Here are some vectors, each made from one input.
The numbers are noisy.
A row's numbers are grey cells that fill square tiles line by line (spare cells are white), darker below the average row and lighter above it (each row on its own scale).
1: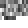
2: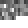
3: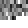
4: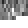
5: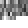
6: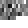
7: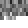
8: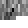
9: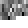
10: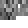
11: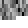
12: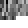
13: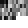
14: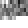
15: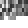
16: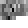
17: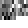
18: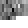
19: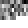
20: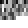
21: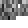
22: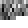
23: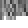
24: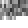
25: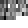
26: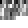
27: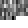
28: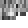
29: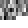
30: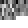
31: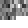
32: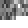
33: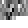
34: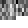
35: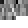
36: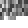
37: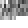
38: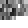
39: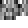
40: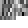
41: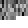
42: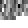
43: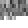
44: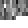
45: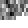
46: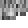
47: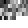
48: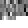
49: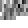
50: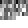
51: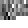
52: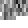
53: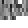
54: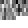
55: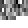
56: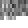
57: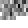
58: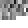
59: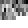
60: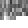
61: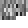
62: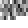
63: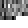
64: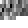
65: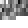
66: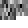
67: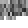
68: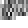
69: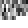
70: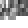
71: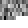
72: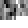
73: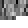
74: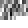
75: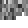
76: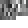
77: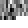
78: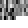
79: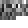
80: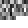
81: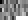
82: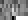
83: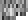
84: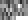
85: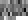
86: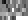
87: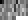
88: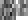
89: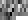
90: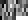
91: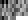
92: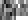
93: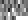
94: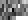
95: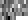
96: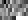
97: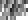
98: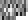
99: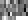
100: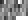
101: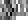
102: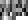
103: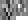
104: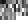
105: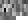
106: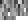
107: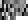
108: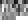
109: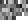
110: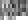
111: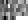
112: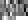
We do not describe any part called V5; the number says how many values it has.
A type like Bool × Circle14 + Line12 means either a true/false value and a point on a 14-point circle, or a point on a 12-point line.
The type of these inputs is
List3(Bool × V5).
